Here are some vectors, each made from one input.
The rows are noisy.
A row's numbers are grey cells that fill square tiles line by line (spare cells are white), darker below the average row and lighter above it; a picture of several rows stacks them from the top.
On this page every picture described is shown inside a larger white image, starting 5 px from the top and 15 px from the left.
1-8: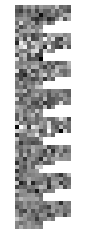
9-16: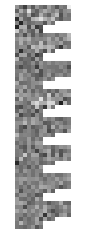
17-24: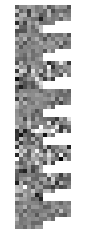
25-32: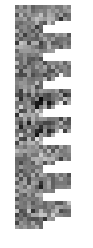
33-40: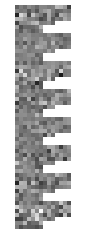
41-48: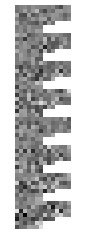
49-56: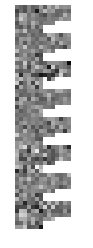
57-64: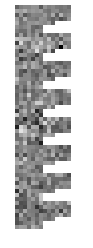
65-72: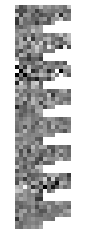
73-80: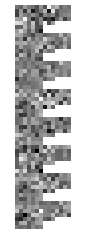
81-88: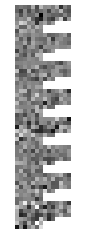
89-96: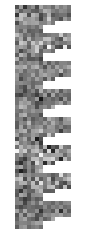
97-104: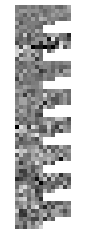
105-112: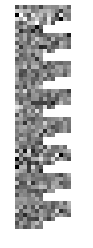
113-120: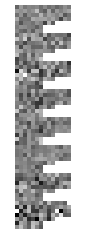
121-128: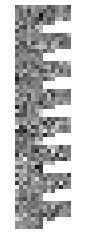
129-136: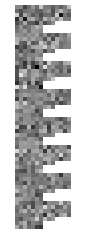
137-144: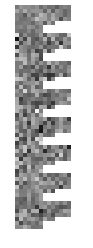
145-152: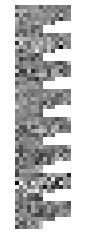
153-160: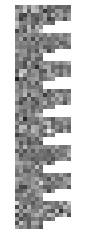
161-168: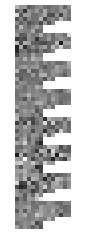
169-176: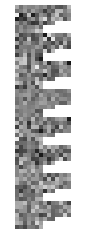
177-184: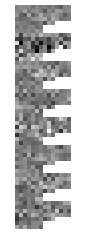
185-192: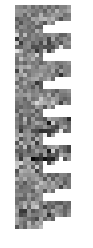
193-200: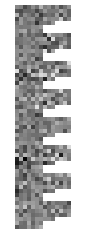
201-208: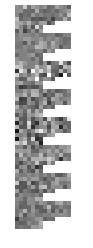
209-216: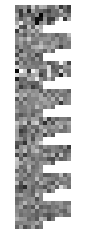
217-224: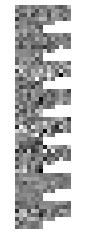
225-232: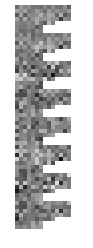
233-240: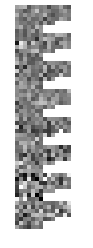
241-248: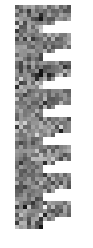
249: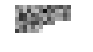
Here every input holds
either a point on a 7-point line, or a point on a 13-point line, or three true/false values.
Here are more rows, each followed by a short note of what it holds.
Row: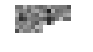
a point on a 7-point line
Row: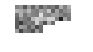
three true/false values
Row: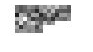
a point on a 13-point line
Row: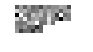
three true/false values
